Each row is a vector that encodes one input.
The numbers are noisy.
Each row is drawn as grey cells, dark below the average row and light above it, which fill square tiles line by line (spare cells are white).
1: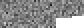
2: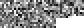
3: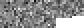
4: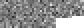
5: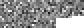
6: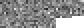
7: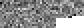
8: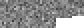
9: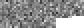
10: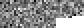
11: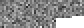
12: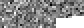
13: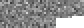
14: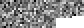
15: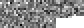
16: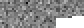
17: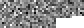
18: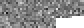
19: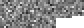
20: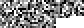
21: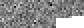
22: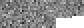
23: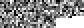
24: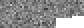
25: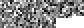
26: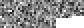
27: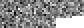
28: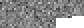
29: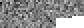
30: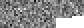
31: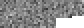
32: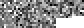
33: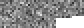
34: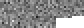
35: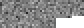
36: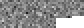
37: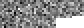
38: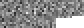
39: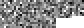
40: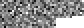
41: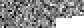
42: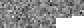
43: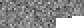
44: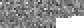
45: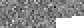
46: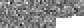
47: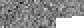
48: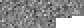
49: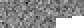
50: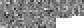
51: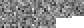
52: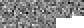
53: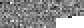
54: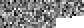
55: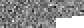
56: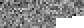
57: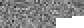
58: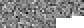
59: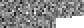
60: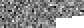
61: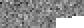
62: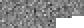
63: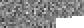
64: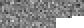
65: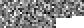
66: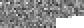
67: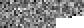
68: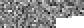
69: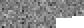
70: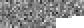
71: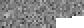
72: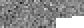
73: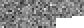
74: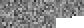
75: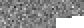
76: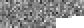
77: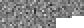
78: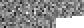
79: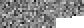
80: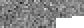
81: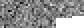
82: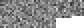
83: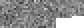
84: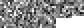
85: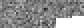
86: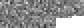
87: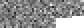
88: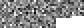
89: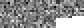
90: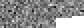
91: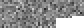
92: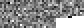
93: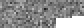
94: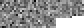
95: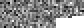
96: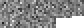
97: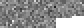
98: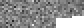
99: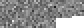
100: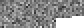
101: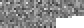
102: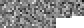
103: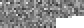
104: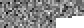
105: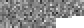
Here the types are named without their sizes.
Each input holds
a point on a line, together with either a point on a circle, or a fixed value.
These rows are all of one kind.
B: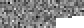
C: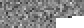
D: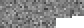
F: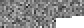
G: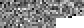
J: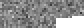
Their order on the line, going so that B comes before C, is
B, C, G, J, D, F.
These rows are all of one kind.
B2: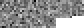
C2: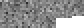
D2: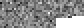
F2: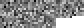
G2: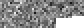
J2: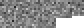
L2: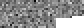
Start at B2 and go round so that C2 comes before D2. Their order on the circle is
B2, C2, J2, F2, G2, D2, L2.
